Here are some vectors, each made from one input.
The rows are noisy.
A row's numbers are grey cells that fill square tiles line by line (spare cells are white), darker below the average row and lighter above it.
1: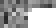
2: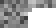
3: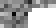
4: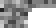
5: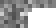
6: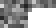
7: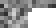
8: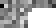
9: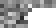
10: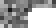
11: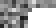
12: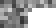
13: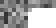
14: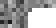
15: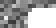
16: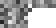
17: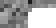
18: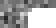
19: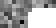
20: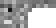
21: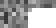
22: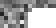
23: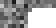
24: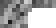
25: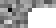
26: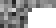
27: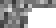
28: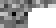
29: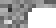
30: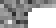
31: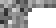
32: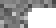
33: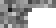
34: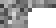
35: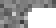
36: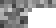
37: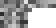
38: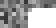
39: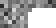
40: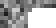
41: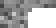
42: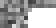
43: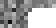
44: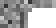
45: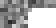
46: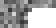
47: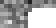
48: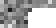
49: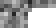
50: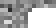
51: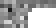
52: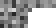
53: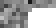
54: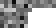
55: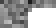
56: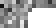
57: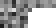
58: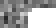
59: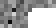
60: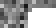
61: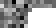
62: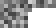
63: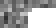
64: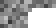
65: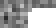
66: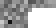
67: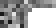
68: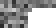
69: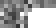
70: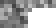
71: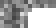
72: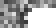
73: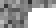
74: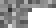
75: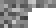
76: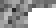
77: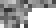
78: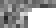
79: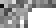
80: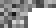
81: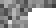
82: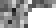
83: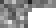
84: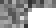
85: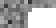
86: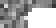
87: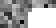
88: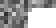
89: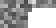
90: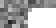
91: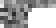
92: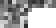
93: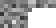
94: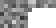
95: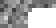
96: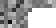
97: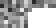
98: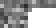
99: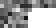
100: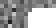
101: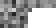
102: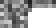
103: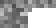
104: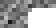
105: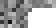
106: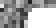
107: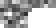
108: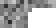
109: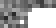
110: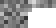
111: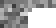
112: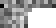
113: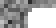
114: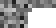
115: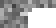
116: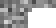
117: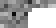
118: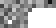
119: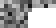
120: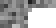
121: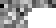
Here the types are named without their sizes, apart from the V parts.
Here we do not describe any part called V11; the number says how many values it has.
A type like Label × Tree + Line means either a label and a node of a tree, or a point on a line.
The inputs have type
Bool × Bool × Bool + Line × V11.
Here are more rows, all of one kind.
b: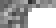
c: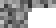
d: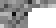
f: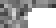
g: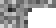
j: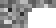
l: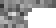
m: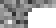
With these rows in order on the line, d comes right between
g and m.
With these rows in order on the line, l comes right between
c and j.
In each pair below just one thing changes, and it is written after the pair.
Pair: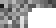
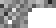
the place on the line
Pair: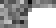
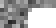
the value of V11
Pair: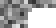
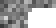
the value of V11
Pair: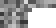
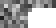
the value of V11
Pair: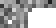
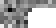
the value of V11
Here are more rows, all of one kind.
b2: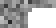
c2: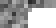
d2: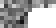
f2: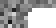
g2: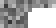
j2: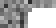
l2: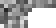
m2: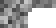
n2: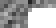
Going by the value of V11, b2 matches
d2, g2 and j2.
